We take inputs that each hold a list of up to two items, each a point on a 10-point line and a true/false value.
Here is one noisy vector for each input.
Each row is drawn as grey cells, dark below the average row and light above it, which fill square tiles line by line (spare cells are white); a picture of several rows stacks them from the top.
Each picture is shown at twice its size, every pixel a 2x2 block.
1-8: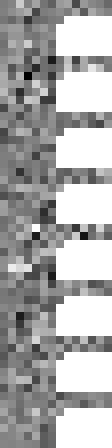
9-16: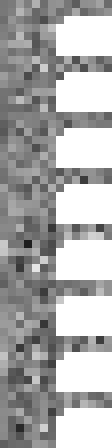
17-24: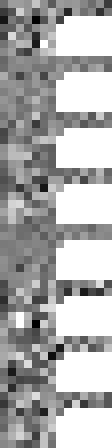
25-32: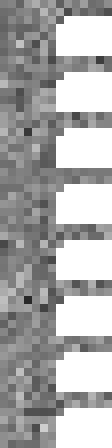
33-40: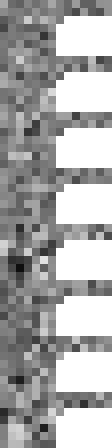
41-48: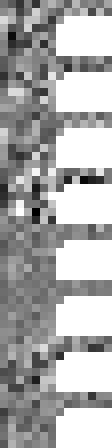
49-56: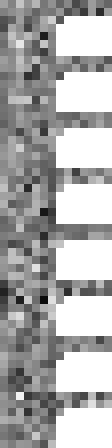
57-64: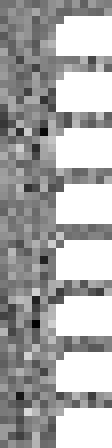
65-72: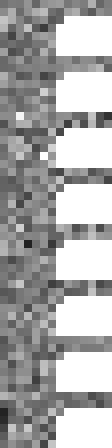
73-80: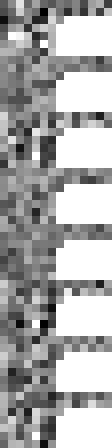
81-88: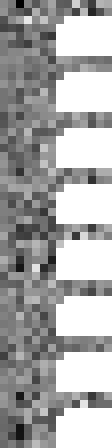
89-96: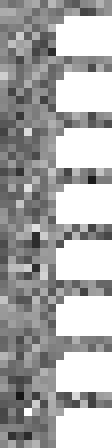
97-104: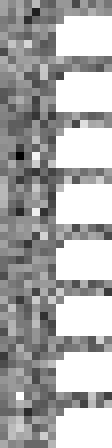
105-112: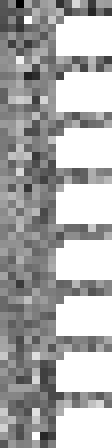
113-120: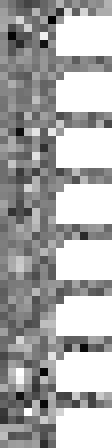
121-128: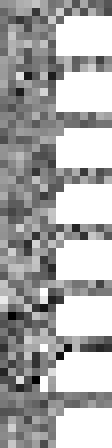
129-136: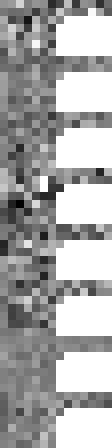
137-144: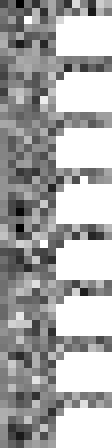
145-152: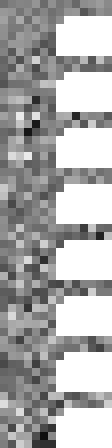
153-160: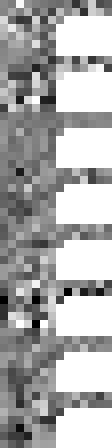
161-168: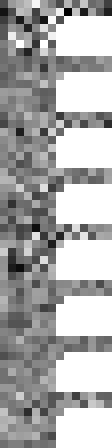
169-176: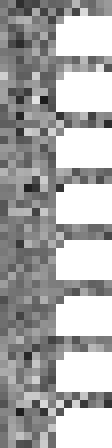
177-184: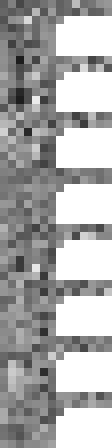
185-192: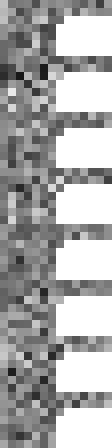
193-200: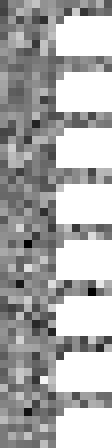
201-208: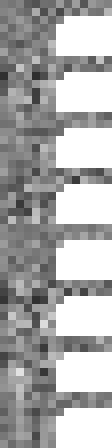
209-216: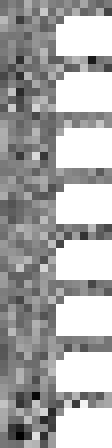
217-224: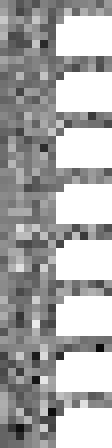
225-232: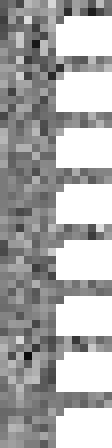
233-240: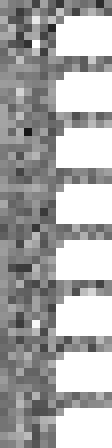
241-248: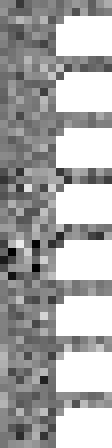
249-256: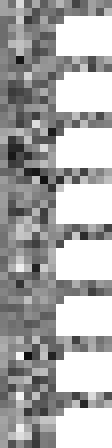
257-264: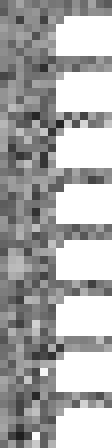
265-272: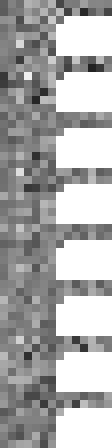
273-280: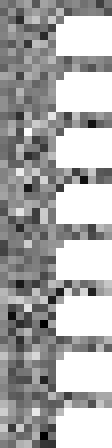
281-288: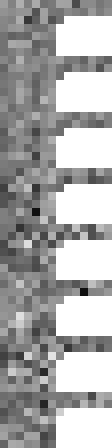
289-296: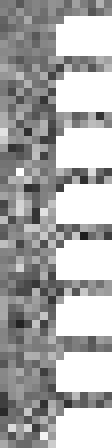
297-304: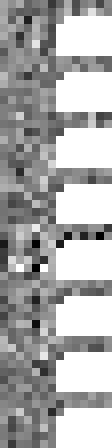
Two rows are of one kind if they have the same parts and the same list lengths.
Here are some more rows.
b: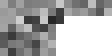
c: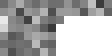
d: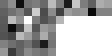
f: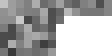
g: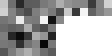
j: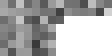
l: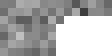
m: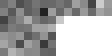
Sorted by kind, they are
b, g, j, l, m
c
d, f

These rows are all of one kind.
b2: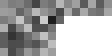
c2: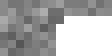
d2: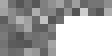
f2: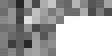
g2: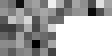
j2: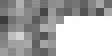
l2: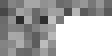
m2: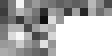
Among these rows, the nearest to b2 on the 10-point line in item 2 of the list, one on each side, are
c2 and d2.
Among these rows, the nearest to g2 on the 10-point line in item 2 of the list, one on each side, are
c2 and l2.
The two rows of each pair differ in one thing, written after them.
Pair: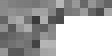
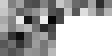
the true/false value in item 1 of the list
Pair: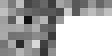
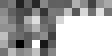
the place on the 10-point line in item 2 of the list
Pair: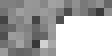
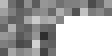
the true/false value in item 1 of the list
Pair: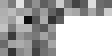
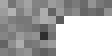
the true/false value in item 1 of the list
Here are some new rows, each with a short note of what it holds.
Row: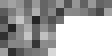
the empty list
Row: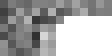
a list of two items
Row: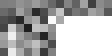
a list of two items
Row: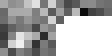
the empty list
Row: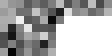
the empty list
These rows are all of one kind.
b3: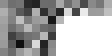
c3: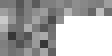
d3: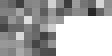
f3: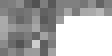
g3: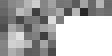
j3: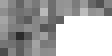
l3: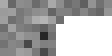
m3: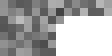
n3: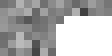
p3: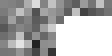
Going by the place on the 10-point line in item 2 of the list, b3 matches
c3 and f3.
